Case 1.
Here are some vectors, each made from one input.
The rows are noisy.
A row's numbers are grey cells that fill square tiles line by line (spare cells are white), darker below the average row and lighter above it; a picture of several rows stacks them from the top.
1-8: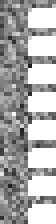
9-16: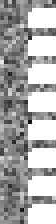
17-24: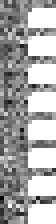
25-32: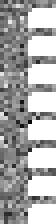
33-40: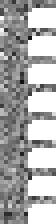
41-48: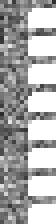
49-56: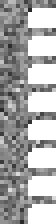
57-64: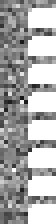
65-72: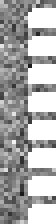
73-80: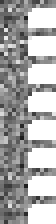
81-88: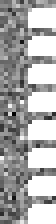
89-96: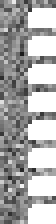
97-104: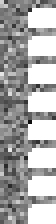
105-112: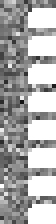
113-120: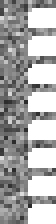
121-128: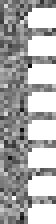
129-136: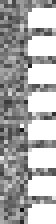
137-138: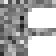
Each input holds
one of 7 labels.
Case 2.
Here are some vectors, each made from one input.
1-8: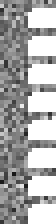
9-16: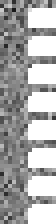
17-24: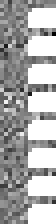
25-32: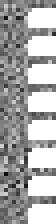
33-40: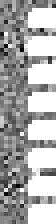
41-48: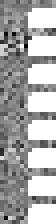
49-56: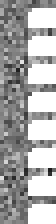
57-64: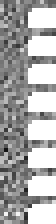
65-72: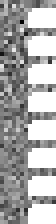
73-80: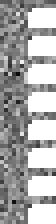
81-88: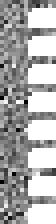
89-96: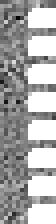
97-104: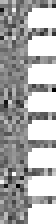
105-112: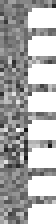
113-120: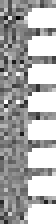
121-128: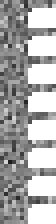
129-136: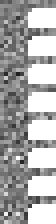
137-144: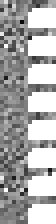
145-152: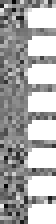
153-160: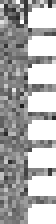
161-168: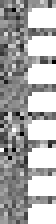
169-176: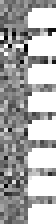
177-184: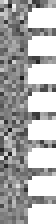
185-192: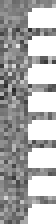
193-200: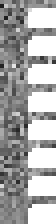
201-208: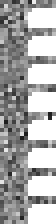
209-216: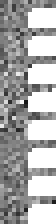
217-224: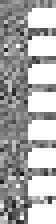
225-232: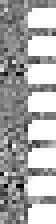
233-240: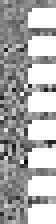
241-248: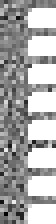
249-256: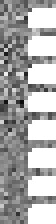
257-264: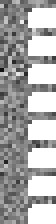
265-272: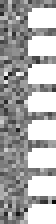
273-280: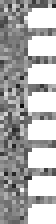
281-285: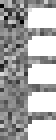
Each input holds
either a point on an 11-point circle, or a fixed value.
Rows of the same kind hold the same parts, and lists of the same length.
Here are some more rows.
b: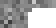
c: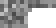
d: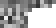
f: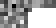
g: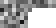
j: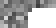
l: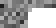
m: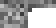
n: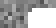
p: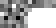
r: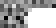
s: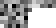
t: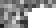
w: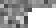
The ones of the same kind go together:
b, c, d, f, g, j, l, m, n, p, r, s, w
t

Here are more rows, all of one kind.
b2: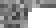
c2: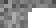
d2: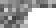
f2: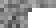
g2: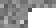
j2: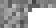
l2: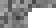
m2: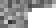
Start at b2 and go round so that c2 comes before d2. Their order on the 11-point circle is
b2, l2, c2, j2, g2, m2, f2, d2.
